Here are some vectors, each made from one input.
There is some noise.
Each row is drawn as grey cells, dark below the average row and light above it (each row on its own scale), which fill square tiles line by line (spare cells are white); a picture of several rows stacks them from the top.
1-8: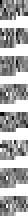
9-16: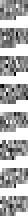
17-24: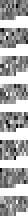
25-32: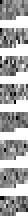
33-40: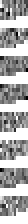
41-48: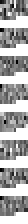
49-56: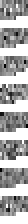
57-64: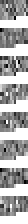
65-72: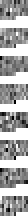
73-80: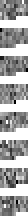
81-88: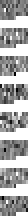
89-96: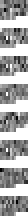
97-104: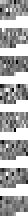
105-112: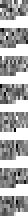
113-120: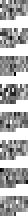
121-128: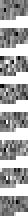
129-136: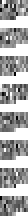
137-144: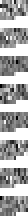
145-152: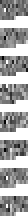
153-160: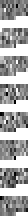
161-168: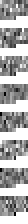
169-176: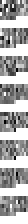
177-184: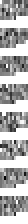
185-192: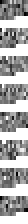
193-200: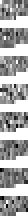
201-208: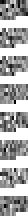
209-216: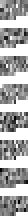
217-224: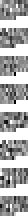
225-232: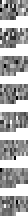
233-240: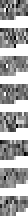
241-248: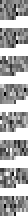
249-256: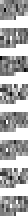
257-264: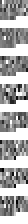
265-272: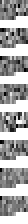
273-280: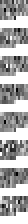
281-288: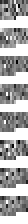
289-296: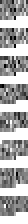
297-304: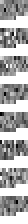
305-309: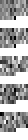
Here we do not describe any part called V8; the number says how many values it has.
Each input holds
either a point on a 5-point line, or four true/false values and a value of V8.
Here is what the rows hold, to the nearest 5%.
About 10% of them hold a point on a 5-point line. The rest hold four true/false values and a value of V8.
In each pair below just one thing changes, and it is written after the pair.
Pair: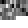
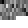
one of the four true/false values
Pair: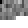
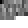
one of the four true/false values
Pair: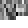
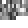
one of the four true/false values
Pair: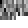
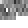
the value of V8
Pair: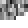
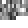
the value of V8
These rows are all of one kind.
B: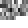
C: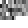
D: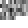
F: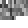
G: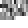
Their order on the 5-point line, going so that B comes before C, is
B, G, D, C, F.
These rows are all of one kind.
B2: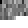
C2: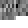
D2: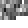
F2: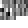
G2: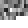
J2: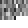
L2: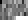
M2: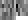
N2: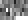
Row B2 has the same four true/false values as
J2 and L2.
